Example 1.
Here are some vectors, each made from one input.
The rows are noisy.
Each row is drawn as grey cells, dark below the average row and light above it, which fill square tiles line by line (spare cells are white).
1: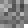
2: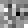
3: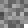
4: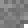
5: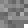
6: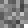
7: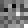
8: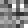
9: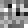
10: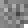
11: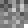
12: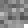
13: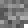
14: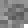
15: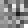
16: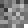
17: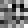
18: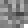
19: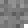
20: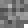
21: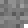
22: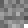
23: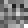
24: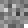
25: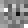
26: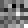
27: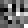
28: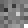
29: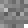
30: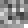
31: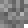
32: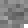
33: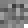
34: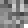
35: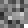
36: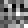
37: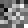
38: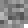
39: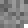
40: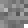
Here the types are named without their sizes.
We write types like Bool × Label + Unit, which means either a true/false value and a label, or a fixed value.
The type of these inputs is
Line.
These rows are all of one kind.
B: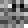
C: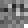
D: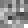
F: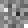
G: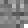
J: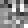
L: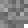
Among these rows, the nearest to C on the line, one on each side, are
G and J.
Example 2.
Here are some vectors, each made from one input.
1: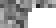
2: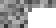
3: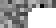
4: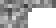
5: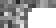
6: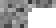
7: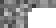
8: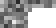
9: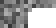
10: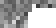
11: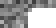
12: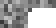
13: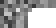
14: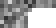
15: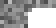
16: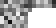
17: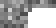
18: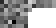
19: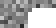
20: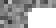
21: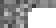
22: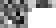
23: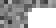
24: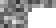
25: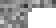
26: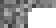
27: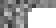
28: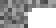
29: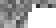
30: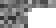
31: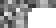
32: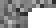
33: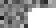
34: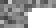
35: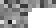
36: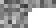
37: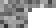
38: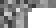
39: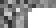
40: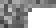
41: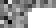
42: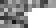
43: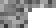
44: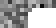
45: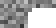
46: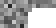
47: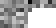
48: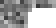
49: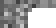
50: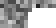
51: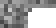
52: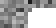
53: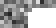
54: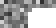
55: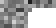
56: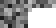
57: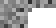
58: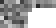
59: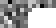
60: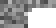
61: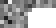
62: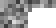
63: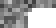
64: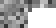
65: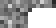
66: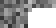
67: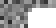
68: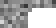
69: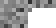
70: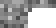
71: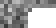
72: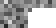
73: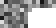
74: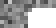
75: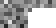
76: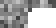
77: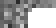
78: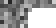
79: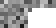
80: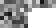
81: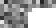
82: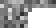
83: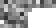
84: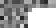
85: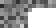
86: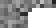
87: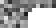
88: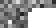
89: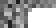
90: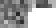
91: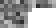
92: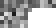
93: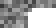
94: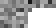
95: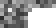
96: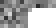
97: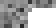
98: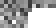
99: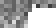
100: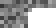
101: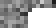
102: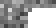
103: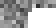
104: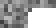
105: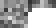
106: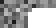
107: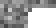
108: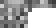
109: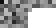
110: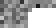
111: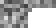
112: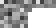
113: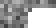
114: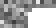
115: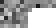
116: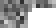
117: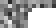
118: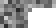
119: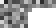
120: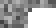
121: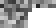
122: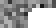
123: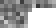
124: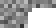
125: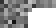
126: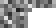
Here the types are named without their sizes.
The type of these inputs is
Circle.
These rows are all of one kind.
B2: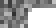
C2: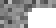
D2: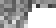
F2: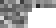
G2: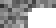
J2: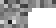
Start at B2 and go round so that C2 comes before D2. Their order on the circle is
B2, G2, C2, J2, D2, F2.
